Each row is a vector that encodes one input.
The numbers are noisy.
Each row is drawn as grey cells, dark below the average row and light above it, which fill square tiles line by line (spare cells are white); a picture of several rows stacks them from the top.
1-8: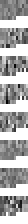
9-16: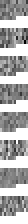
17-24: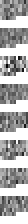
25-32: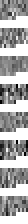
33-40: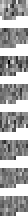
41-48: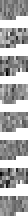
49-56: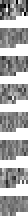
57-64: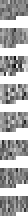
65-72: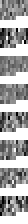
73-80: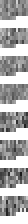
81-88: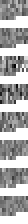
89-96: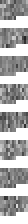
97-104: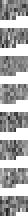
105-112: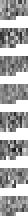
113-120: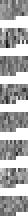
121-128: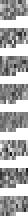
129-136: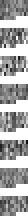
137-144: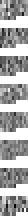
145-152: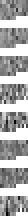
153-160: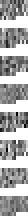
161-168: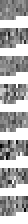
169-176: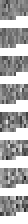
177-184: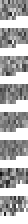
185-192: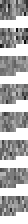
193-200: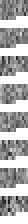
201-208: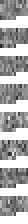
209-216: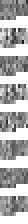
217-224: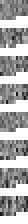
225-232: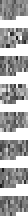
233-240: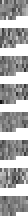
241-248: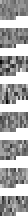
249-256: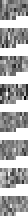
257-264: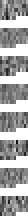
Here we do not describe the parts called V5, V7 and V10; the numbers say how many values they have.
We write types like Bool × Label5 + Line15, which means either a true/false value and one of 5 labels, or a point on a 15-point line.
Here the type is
(Bool × Line6 × V7 + V5) × V10 + Line9.
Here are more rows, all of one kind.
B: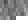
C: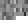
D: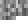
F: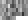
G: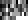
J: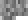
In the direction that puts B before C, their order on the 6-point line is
B, G, C, F, J, D.
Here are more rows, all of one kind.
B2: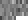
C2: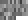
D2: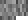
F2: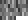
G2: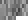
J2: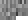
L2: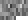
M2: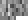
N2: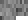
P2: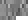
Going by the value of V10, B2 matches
D2, F2, G2 and P2.
